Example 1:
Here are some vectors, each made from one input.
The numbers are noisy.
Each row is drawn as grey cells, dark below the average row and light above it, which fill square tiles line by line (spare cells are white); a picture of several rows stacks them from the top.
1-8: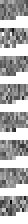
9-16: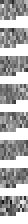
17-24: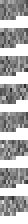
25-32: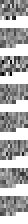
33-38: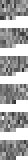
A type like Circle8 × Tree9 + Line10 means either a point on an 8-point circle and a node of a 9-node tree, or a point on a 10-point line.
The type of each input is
Bool × Bool × Bool.
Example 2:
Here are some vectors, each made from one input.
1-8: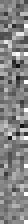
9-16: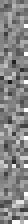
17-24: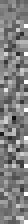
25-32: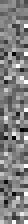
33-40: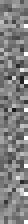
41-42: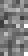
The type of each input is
Bool × Bool × Bool + Unit.
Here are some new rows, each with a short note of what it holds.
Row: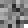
a fixed value
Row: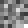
three true/false values
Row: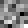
a fixed value
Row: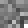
three true/false values
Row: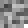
three true/false values
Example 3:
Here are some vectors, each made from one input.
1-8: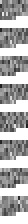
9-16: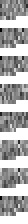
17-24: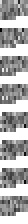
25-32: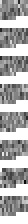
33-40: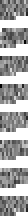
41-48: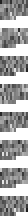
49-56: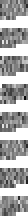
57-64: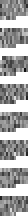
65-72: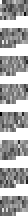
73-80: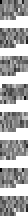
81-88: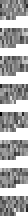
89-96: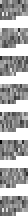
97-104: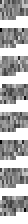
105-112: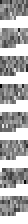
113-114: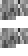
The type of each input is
Line9.
